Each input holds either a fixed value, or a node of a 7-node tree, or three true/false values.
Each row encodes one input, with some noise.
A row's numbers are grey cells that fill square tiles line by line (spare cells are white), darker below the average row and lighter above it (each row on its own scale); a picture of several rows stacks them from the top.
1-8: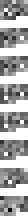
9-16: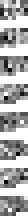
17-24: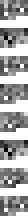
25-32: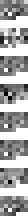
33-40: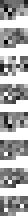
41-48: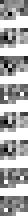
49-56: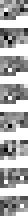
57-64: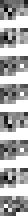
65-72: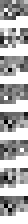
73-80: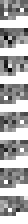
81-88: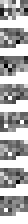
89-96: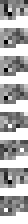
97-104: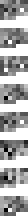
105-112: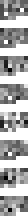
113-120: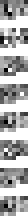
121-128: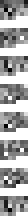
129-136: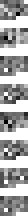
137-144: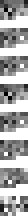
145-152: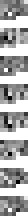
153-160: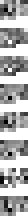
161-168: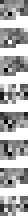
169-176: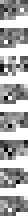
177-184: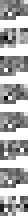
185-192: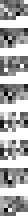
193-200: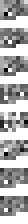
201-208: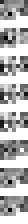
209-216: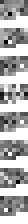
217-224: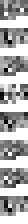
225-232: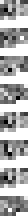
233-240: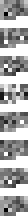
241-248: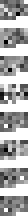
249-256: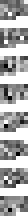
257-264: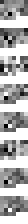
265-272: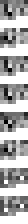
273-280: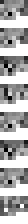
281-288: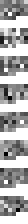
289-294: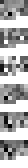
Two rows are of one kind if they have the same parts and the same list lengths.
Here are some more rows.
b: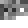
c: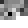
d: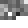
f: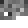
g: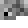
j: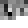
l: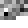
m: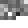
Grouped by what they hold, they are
b, c, f, j
d, g, m
l

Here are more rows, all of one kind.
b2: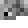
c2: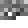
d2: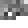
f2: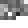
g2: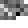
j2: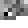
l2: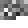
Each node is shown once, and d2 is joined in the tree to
c2, f2 and j2.
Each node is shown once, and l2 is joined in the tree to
c2.
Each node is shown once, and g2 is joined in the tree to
f2.
